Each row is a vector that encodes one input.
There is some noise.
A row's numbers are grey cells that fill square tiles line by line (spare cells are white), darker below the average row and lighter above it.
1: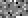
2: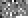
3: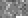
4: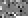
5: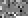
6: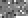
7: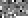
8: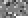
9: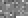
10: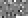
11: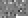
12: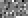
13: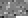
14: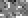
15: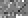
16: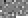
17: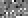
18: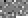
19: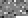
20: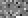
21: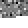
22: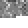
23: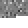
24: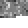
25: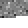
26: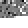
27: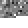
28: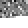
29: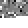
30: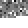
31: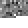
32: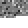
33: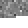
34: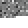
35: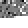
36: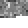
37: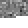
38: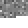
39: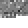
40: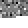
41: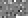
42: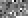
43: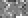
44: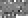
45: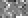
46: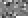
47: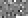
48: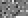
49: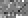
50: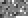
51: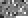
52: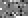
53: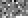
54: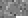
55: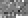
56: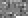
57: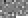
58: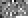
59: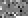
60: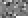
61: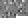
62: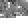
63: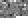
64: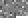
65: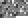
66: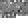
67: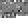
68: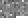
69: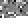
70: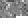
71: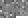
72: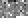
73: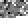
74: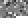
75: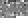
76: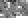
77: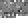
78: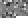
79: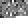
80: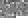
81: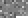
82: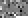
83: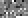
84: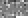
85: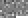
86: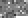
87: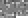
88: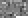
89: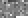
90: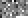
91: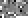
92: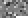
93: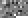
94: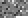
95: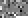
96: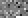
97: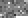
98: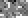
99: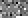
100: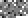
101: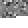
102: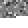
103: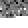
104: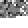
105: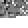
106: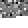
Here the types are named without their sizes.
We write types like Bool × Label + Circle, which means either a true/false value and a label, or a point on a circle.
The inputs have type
Bool × (Label + Tree).
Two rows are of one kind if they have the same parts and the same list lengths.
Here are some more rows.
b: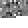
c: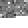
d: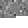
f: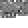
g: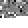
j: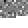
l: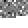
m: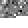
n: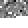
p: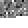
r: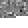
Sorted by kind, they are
b, g, m, n, p, r
c, d, f, j, l

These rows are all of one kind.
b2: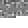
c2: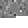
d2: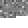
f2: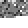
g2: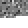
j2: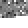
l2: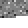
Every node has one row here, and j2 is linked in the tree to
l2.
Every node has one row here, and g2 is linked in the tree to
f2.
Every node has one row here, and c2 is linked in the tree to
d2, f2 and l2.
